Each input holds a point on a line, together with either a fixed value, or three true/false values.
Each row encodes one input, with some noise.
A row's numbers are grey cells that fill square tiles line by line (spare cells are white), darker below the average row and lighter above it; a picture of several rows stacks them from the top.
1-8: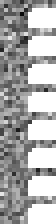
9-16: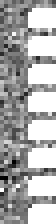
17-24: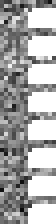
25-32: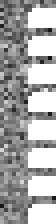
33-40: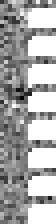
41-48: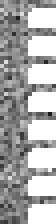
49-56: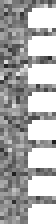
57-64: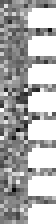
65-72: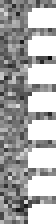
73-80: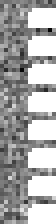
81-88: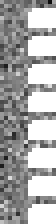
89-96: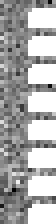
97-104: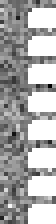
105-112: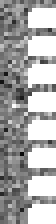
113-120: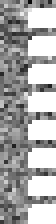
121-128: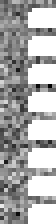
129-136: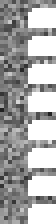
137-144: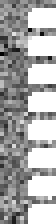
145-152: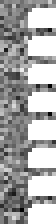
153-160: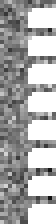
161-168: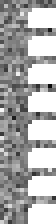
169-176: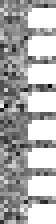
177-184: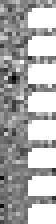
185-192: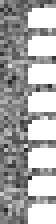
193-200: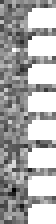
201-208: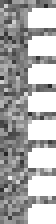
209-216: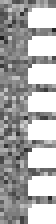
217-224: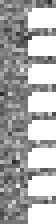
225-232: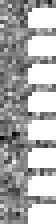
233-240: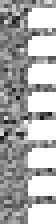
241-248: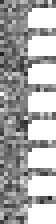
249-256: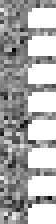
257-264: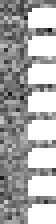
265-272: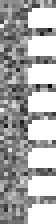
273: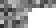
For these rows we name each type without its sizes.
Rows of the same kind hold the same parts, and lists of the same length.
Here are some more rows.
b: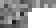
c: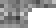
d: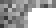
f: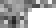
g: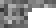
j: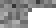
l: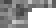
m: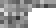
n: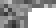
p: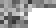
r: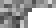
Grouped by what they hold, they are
b, d, f, g, l, n, r
c, j, m, p

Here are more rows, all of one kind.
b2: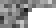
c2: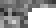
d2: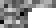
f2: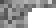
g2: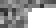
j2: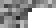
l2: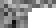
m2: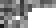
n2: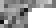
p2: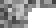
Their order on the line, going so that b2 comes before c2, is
n2, f2, b2, j2, d2, p2, c2, g2, l2, m2.
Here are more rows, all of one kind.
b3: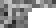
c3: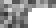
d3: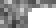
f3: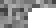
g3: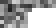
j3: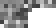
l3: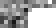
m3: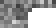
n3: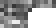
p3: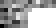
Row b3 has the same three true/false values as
f3, j3, m3 and n3.
